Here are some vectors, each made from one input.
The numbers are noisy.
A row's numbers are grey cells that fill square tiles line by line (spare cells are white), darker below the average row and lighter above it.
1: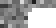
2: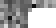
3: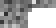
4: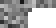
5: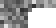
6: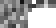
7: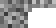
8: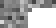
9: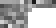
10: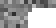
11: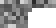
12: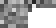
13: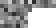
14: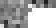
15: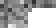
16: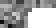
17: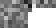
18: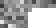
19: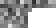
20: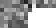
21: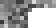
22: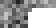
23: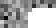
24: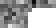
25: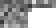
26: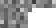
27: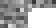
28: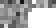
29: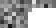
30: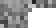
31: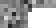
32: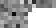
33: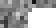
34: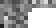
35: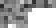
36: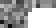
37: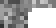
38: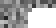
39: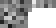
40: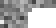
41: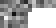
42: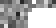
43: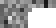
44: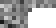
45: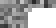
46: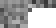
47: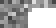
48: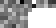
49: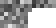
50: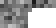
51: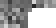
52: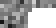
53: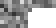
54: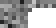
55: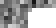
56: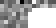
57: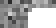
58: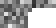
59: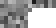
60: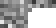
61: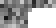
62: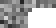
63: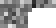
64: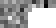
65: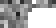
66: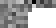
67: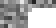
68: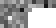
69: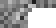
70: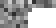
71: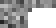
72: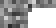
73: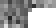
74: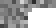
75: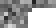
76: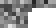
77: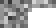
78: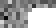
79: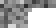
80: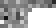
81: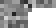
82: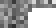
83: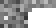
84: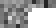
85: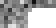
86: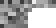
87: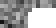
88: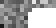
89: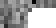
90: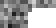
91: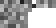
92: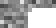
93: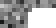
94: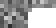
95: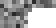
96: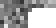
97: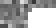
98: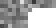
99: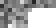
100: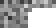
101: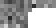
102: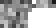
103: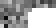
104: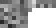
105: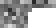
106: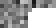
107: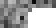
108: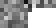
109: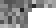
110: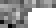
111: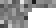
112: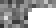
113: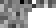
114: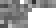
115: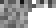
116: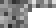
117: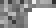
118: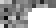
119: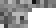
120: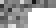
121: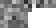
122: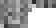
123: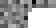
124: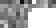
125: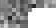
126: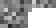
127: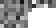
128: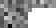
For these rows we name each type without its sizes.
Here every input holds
a node of a tree and a true/false value.
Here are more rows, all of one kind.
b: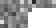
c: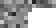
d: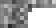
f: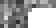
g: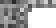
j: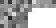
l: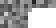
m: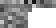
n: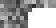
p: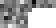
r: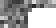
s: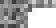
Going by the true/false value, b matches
c, l, m and p.
